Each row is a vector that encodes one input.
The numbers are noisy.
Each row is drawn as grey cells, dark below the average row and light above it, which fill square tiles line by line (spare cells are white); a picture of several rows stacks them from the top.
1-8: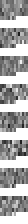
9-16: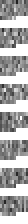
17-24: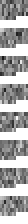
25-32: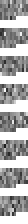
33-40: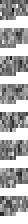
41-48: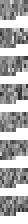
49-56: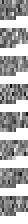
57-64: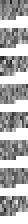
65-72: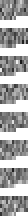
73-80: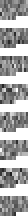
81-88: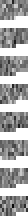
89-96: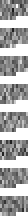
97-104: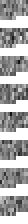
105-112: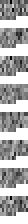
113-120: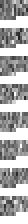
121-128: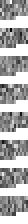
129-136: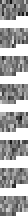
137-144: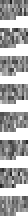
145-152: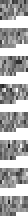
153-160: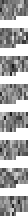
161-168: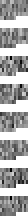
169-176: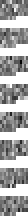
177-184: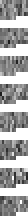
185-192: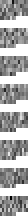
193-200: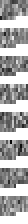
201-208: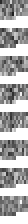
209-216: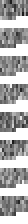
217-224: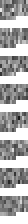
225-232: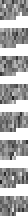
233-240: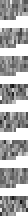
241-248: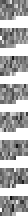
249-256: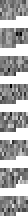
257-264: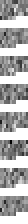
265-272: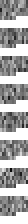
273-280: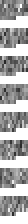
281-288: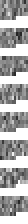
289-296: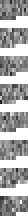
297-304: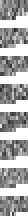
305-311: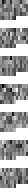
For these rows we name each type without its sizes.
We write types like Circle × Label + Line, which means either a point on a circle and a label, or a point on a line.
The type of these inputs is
(Bool × Bool × Bool × Bool + Line) × Line.
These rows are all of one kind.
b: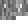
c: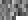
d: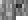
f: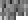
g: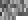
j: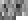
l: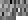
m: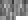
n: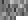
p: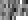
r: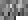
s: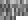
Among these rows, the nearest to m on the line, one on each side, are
b and d.
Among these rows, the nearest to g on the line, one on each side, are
f and j.
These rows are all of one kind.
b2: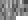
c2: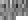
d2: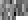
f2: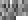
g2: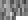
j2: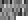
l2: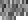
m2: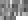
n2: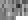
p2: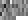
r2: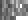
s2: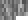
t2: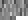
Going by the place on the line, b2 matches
c2, d2, n2 and s2.
